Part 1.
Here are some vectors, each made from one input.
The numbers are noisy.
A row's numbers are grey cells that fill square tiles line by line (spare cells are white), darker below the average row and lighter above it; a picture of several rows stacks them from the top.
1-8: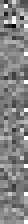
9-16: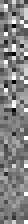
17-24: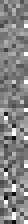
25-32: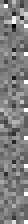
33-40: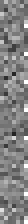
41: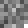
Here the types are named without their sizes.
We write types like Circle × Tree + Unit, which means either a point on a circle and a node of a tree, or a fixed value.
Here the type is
(Bool × Bool × Bool + Unit) × Line.
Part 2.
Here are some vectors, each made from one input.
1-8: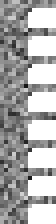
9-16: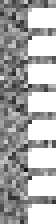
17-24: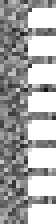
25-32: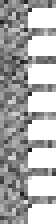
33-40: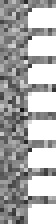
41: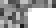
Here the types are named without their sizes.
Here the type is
Label + Line × Line.
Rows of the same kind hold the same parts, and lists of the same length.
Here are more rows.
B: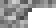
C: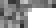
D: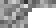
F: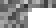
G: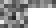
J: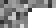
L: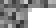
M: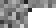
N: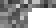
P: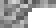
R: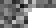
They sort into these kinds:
B, D, J, M, P
C, F, G, L, N, R

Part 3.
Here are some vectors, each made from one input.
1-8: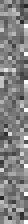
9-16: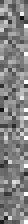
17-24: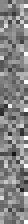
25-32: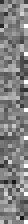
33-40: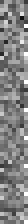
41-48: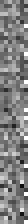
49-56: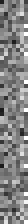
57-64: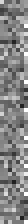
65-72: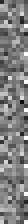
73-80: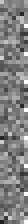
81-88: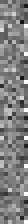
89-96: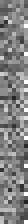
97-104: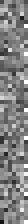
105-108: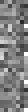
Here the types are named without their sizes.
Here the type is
(Bool × Bool × Bool + Unit) × Line.
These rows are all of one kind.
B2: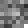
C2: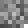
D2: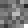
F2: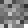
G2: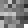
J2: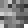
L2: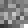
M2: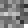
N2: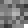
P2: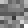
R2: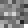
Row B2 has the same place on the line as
D2 and N2.
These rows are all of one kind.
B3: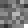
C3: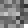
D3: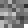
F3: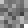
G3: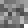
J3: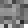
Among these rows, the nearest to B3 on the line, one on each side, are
C3 and G3.
